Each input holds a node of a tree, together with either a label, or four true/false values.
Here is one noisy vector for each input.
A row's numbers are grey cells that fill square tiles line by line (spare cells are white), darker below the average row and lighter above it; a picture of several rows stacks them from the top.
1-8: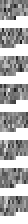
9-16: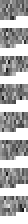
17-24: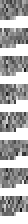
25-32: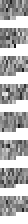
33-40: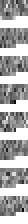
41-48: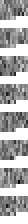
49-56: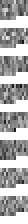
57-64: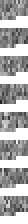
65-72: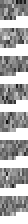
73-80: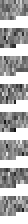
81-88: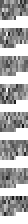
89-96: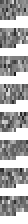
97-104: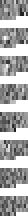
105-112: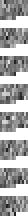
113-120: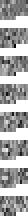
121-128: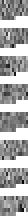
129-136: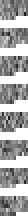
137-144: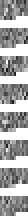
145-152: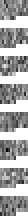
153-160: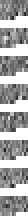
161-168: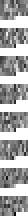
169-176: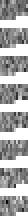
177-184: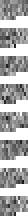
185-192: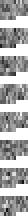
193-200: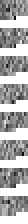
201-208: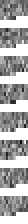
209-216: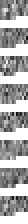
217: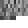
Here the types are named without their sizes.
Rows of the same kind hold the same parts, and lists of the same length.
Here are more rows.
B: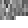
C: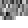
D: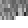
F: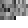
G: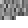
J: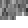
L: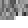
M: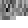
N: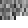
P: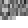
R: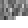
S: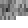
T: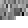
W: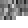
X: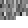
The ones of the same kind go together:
B, D, F, G, J, L, M, N, R, S, T
C, P, W, X

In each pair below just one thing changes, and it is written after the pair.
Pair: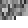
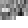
the node of the tree
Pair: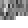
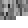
the node of the tree
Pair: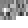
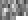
the label
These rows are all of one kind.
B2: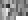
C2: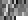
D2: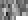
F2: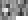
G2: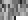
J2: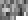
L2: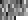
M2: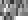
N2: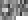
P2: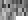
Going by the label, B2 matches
G2 and P2.
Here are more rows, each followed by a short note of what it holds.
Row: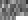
a node of a tree and four true/false values
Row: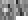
a label and a node of a tree
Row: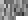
a node of a tree and four true/false values
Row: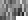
a node of a tree and four true/false values
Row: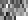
a label and a node of a tree
